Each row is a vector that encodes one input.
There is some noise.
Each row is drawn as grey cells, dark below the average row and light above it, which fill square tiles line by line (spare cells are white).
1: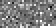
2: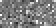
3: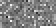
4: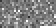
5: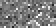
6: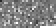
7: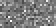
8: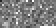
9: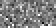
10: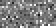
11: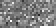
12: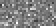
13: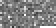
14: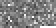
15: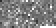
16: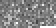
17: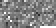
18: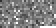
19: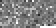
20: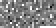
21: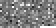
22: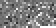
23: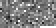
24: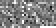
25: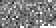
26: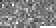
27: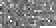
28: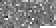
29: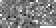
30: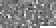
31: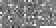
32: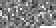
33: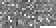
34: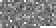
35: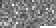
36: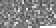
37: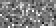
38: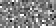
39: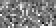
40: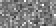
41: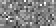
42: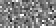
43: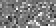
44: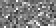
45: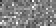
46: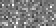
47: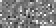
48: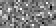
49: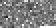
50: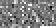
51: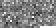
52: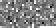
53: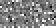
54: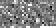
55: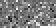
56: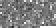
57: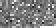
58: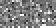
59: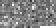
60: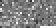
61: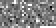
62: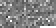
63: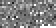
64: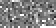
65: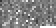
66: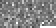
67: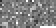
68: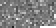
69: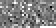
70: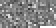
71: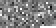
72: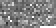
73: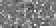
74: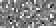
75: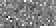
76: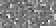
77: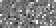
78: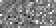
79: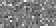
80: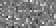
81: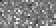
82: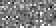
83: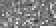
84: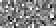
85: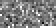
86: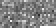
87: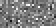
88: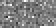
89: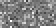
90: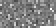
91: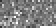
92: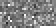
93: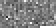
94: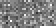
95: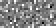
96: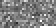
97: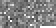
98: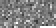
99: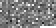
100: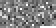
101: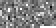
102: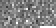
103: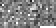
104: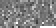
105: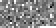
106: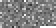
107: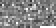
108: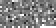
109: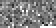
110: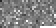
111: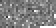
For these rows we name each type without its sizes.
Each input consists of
either a label, or a point on each of two lines.
